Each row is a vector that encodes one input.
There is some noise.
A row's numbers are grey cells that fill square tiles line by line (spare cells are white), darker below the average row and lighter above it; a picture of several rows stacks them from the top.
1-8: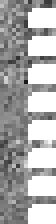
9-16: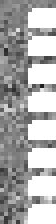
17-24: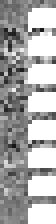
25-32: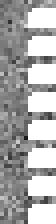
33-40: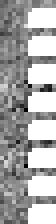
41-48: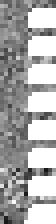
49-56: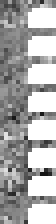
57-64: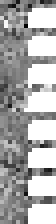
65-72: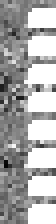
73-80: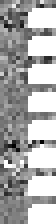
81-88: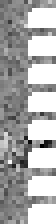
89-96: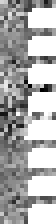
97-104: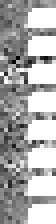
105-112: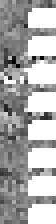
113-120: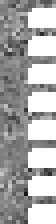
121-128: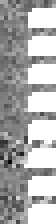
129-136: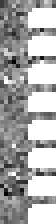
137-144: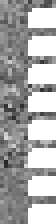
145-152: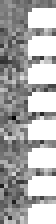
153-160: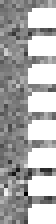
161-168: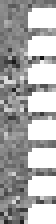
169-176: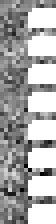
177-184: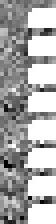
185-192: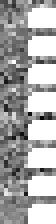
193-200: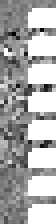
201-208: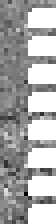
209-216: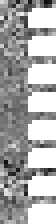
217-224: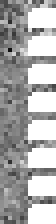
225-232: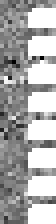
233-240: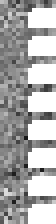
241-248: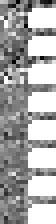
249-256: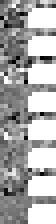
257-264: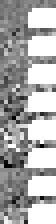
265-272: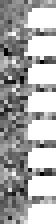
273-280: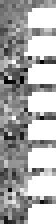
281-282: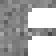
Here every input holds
either a fixed value, or a node of a 15-node tree.
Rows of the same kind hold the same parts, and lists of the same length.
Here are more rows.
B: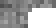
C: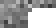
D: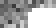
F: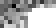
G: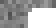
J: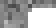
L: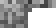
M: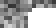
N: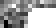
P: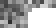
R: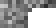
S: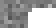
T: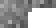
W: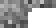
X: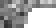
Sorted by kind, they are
B, C, D, F, G, J, L, N, P, S, T, W, X
M, R

